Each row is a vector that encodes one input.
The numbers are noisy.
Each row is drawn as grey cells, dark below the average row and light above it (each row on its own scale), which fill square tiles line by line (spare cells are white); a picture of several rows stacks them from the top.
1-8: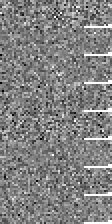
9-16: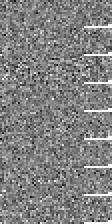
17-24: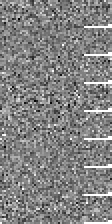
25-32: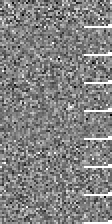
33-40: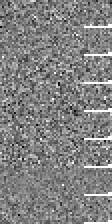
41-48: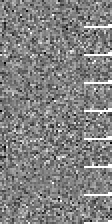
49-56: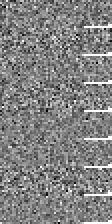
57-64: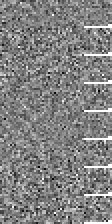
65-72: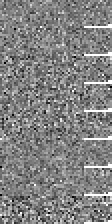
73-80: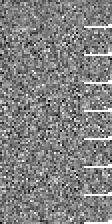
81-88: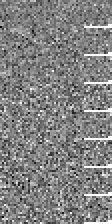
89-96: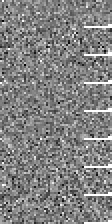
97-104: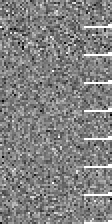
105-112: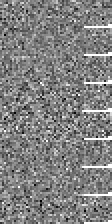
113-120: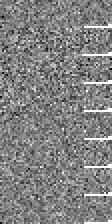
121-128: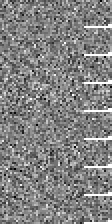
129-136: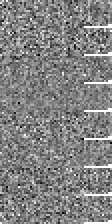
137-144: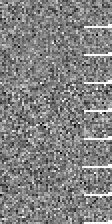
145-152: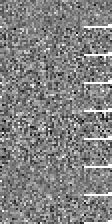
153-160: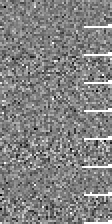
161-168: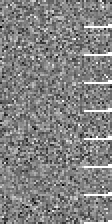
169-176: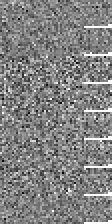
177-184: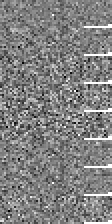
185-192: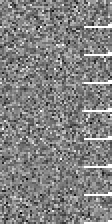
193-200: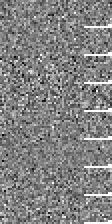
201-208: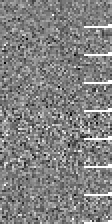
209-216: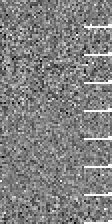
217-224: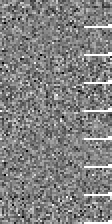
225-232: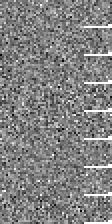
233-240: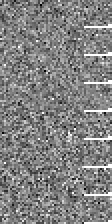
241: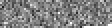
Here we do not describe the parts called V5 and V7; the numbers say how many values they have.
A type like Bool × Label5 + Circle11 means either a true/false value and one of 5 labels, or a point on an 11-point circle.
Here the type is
(Circle8 × (Line9 + Tree10) + V5) × V7.
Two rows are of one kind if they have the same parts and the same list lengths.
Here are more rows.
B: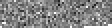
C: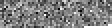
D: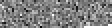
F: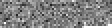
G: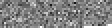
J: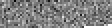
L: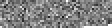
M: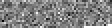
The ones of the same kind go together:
B, F, G, L, M
C, J
D

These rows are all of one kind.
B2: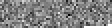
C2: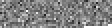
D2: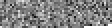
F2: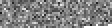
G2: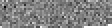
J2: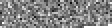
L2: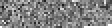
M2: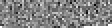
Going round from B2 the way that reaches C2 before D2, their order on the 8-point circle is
B2, C2, G2, J2, F2, L2, M2, D2.
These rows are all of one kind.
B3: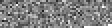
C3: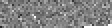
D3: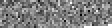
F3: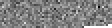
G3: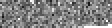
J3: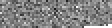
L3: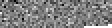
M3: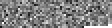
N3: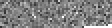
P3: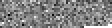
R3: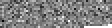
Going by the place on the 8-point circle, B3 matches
F3, M3, N3 and P3.
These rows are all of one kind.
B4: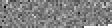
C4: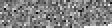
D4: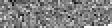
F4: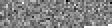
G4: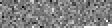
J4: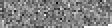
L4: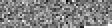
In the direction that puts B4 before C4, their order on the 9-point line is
F4, J4, B4, L4, C4, D4, G4.
